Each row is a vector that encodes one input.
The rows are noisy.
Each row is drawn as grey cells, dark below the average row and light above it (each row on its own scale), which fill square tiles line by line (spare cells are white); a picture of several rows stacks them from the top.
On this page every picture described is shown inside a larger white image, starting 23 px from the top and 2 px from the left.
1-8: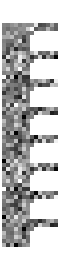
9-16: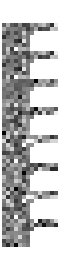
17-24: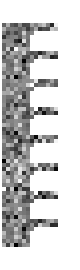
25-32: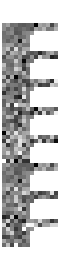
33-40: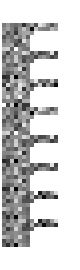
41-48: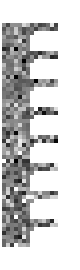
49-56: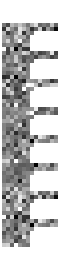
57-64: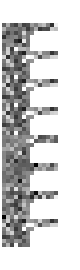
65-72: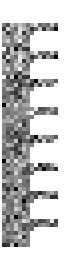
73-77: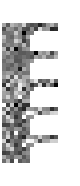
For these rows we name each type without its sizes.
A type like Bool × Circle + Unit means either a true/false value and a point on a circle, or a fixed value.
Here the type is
Bool × Label.
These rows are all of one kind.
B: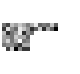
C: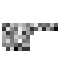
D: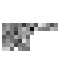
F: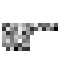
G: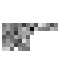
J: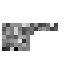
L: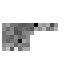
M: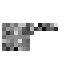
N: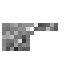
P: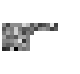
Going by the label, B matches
C, D, F and G.
